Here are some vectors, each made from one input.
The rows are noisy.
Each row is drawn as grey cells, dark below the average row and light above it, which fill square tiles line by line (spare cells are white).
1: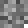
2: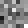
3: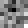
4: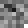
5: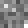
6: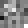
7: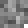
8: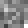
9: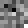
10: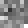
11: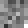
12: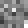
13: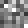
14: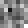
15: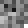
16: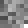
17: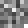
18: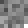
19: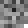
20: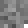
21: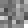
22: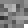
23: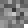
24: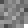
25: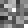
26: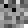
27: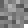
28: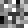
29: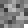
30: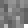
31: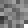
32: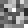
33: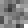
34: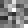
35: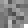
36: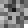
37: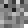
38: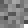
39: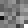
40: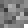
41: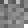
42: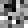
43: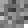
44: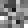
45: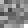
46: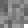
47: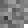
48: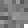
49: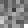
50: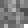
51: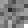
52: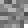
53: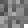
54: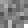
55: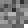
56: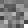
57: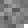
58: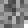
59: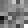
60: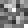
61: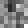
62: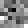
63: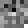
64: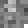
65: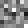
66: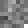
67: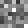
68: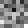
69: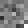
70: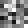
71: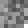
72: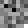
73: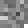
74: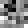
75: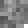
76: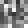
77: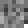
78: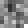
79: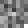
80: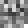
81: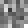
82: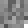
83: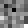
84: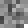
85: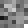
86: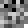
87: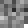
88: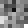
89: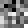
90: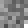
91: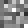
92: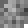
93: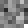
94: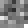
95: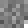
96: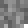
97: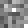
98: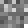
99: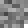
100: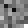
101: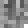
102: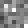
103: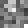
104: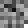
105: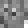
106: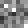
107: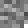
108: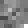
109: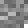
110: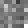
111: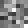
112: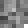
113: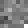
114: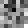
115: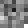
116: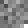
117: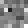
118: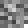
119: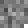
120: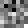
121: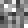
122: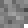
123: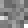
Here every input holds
a node of an 8-node tree, together with either a node of a 7-node tree, or a node of an 8-node tree.
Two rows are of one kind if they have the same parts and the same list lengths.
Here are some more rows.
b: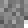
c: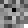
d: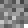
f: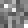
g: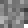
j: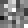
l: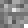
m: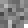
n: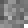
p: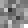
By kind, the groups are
b, f, l, m, p
c, d, g, j, n

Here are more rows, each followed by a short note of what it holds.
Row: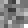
a node of a 7-node tree and a node of an 8-node tree
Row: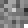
a node of each of two 8-node trees
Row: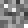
a node of a 7-node tree and a node of an 8-node tree
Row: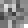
a node of a 7-node tree and a node of an 8-node tree
